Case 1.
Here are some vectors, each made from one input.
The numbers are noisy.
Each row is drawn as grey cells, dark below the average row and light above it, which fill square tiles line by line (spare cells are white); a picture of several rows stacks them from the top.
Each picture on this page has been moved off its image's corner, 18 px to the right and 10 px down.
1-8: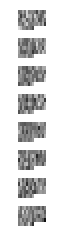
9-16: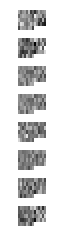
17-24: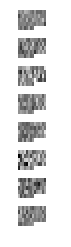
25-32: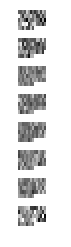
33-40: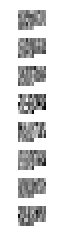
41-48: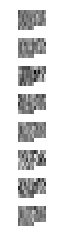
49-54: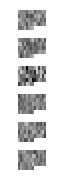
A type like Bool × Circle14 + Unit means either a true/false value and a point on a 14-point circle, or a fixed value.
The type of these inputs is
Label9.
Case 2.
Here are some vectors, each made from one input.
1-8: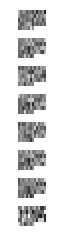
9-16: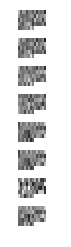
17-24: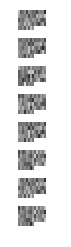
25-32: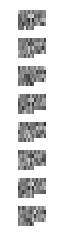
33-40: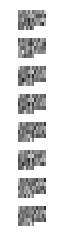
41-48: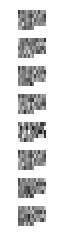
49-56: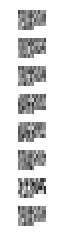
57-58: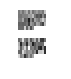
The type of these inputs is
Circle10 + Unit.
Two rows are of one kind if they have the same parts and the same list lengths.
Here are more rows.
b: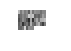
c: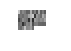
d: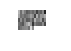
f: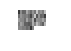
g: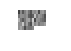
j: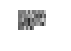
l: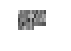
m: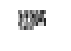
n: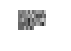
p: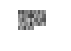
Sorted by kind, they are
b, c, d, f, g, j, l, n, p
m

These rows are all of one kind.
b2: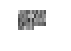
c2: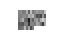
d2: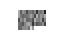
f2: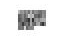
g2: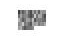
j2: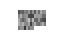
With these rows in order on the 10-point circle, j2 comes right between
d2 and g2.
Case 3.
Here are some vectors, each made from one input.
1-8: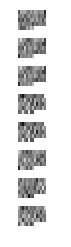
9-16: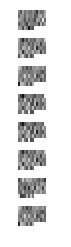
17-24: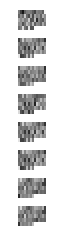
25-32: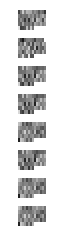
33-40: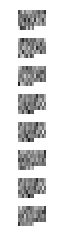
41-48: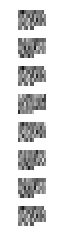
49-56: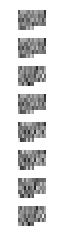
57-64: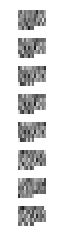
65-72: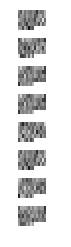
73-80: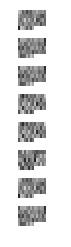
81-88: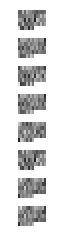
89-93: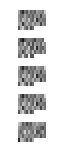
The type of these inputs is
Line8.
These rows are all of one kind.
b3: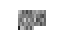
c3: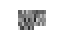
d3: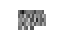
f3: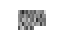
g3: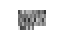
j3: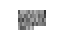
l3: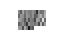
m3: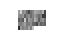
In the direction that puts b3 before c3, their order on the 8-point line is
d3, f3, b3, m3, j3, g3, c3, l3.
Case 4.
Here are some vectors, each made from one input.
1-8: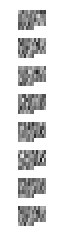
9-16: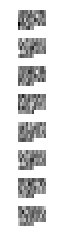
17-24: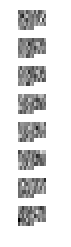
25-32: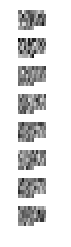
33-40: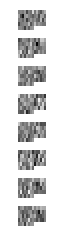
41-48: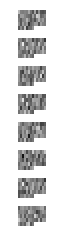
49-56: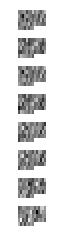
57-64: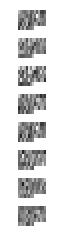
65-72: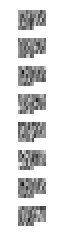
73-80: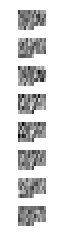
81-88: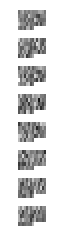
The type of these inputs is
Bool × Bool × Bool.
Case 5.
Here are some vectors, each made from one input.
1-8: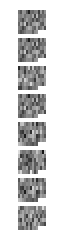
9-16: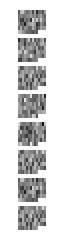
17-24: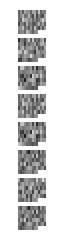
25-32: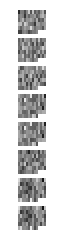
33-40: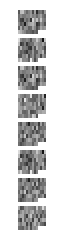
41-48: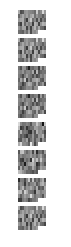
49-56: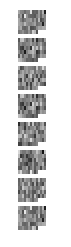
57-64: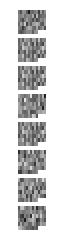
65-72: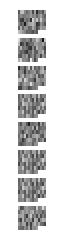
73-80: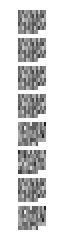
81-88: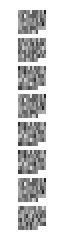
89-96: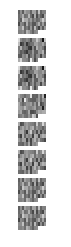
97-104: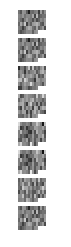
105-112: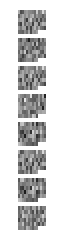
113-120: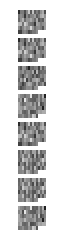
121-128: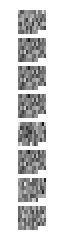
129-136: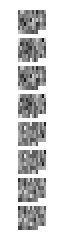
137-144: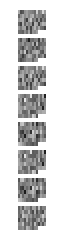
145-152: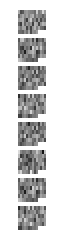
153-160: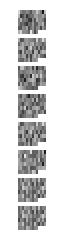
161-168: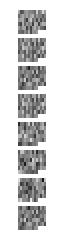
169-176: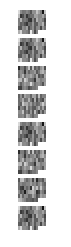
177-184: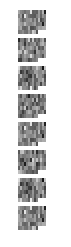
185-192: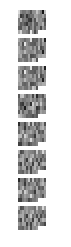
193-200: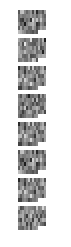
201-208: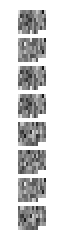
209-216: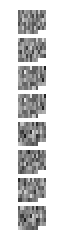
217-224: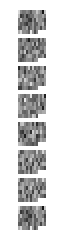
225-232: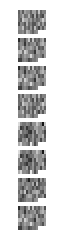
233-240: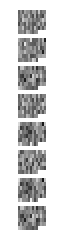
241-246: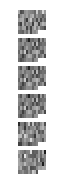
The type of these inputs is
Label7.
